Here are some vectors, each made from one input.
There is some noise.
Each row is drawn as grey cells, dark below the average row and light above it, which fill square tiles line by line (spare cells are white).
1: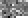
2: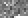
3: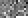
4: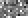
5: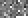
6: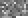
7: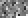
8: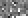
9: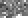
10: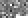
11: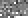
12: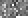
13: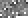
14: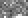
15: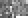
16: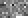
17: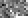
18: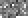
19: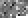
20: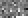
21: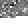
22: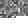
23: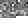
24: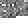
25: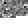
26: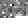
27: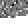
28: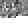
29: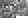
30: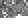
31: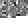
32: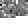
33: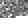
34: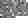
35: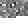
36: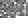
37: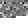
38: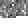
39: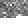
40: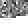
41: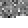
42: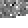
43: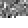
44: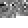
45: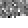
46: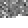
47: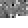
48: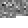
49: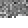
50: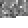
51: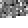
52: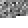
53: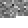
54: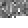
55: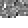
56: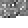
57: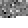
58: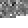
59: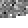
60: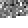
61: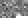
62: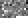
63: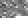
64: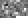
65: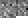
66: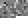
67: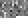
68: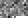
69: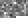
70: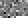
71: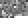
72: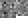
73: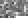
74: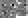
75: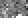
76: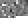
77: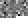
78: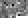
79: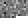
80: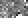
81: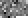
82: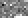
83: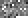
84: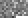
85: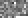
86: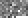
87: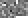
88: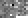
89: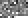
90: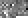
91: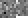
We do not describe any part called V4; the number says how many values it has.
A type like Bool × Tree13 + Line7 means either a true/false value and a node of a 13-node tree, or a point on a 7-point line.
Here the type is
(Line5 + V4) × Line6.
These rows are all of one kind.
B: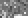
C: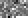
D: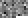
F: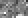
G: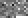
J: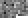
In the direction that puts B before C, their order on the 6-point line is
D, J, B, G, F, C.
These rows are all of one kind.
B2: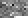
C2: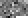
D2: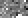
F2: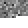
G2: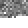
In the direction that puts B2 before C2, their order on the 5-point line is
D2, G2, B2, C2, F2.
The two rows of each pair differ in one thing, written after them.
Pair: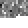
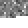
the value of V4
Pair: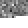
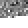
the value of V4
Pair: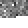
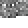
the place on the 6-point line
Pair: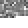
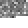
the value of V4
